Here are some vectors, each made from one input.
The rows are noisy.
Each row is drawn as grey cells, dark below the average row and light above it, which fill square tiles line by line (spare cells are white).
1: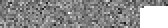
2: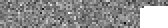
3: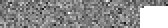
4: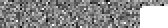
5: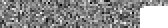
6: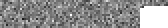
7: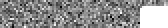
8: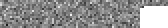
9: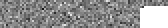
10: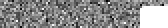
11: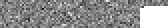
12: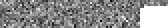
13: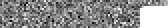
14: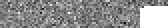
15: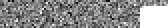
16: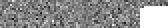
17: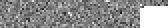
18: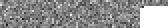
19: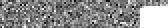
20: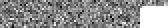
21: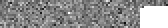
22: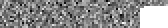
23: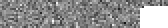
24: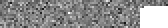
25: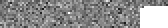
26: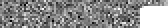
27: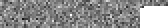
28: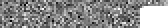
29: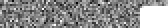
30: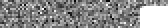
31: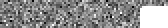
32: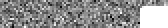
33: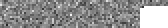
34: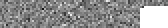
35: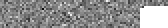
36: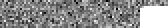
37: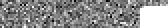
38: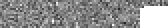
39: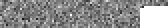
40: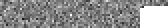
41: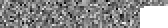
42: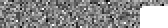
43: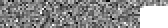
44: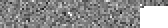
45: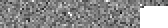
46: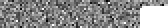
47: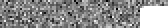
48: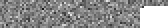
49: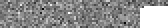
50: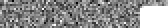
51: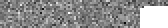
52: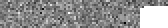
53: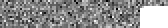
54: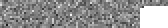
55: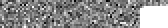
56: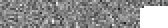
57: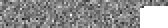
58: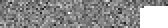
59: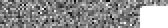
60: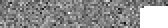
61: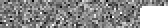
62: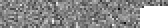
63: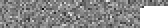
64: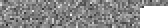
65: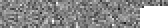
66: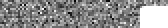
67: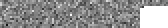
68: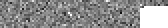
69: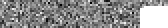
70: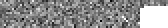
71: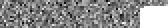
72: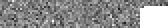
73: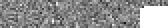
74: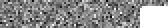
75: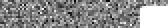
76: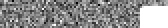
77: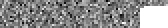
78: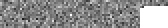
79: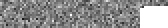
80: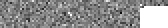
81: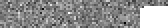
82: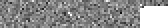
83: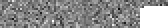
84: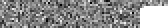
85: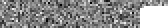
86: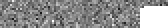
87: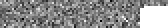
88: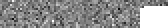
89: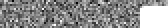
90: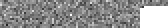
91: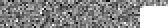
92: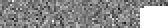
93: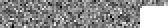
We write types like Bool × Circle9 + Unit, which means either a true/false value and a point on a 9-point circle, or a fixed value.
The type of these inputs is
Bool × Bool × Bool + Circle11 + Unit.
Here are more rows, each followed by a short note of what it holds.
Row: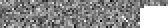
a fixed value
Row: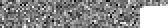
a point on an 11-point circle
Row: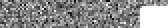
a point on an 11-point circle
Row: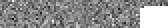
three true/false values
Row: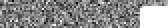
a point on an 11-point circle
